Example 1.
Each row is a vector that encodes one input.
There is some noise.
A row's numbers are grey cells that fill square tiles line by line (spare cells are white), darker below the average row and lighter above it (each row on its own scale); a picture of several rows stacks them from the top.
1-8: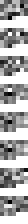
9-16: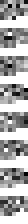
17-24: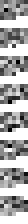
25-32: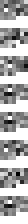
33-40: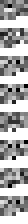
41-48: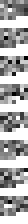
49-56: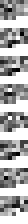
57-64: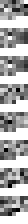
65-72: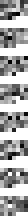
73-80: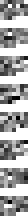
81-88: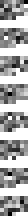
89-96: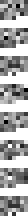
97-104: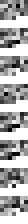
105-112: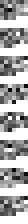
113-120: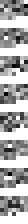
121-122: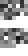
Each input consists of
four true/false values.
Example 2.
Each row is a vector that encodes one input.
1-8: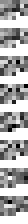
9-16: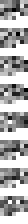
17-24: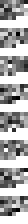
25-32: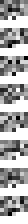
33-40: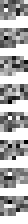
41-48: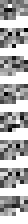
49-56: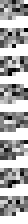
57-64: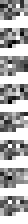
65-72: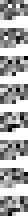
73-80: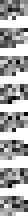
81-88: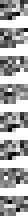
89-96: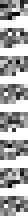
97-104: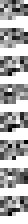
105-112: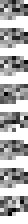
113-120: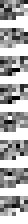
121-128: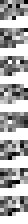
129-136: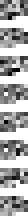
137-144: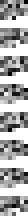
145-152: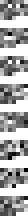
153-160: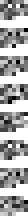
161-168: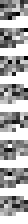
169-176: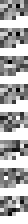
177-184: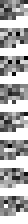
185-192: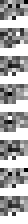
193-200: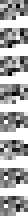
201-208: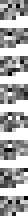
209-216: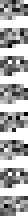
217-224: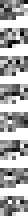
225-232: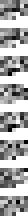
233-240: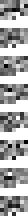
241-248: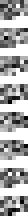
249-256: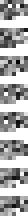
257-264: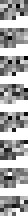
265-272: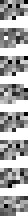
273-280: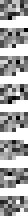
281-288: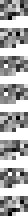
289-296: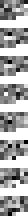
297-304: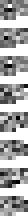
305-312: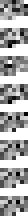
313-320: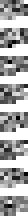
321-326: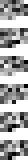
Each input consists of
four true/false values.
